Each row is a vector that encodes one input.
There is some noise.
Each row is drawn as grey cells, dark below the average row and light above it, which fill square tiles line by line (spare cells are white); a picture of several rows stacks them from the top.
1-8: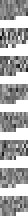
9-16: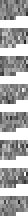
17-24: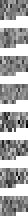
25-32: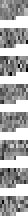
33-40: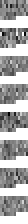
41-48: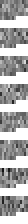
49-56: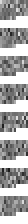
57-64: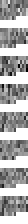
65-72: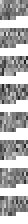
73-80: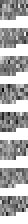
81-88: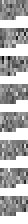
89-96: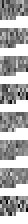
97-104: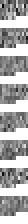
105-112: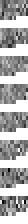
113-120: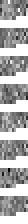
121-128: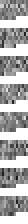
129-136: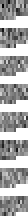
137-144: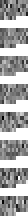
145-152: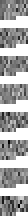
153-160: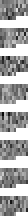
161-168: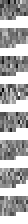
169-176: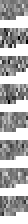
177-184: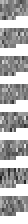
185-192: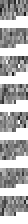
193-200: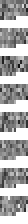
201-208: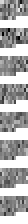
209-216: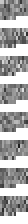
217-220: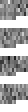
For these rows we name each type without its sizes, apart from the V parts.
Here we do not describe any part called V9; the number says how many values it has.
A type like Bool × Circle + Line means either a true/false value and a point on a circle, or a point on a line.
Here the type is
Bool × Label + List(Line) × V9.
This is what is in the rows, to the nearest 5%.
About 20% of them hold a label and a true/false value. The rest hold a value of V9, together with a list of points on a line.
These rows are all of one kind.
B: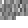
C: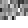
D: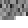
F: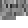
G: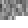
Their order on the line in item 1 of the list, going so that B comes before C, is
F, G, B, D, C.
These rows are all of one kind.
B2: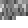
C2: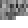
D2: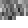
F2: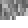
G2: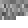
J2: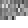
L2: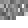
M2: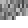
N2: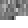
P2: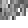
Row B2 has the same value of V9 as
D2, G2 and L2.
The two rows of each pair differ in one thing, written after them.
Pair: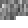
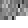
the place on the line in item 1 of the list
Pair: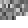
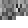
the place on the line in item 1 of the list
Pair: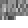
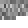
the value of V9
